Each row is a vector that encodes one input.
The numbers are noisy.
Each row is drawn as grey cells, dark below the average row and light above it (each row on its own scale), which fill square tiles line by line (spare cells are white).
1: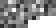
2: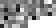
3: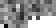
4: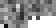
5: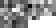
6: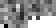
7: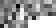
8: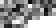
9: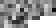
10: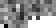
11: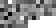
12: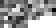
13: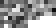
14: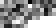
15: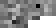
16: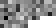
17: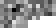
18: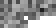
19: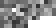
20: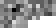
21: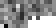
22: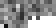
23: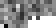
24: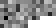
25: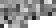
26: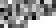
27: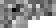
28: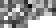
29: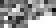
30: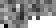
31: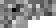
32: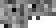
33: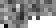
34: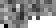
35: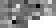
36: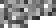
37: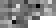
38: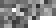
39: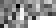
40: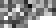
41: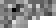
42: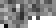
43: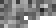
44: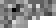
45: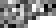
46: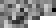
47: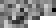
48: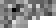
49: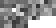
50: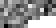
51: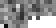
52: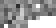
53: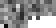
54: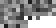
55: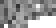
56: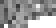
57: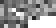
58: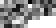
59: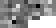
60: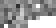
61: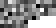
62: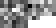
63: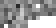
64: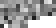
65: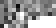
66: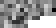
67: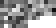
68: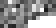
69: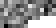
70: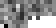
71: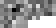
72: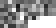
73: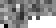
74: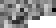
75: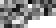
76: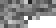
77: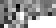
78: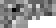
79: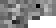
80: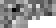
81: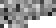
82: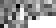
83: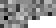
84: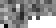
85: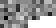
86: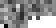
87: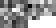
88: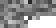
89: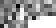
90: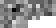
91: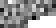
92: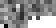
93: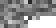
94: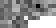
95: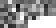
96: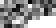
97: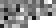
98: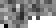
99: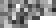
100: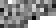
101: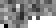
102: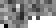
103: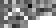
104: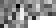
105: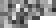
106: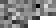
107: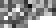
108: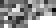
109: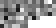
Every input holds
a point on a 7-point line, together with either a fixed value, or three true/false values.
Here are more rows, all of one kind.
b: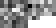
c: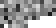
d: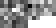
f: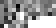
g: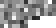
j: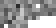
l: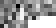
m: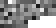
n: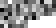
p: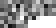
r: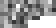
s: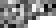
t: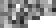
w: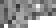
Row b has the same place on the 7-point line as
d, r and t.
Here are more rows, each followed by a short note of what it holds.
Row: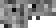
a point on a 7-point line
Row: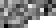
a point on a 7-point line
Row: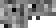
a point on a 7-point line
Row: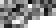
a point on a 7-point line
